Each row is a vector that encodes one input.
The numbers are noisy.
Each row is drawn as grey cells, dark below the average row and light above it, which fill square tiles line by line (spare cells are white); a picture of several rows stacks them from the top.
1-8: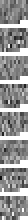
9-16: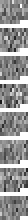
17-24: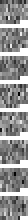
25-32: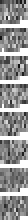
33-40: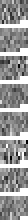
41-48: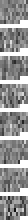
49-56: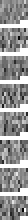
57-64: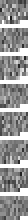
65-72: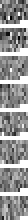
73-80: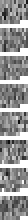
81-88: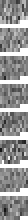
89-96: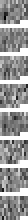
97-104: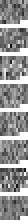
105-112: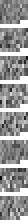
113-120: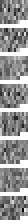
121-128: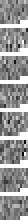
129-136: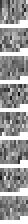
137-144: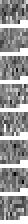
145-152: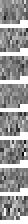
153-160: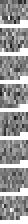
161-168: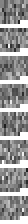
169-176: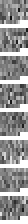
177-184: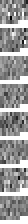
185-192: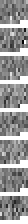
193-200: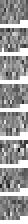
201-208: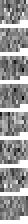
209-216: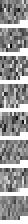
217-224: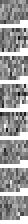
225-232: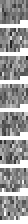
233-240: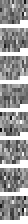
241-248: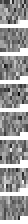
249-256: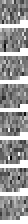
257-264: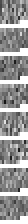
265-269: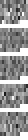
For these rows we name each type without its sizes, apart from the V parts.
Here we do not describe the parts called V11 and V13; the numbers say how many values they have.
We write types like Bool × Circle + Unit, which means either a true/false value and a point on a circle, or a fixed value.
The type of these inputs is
Label × (Line + V11) + V13.
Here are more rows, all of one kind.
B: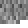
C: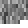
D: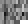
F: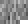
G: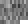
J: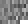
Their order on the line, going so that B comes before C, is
D, J, G, B, F, C.
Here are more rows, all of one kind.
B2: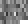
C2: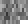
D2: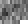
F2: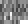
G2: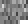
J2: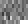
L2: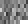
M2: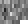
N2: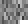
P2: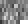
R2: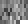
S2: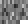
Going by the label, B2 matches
L2 and N2.
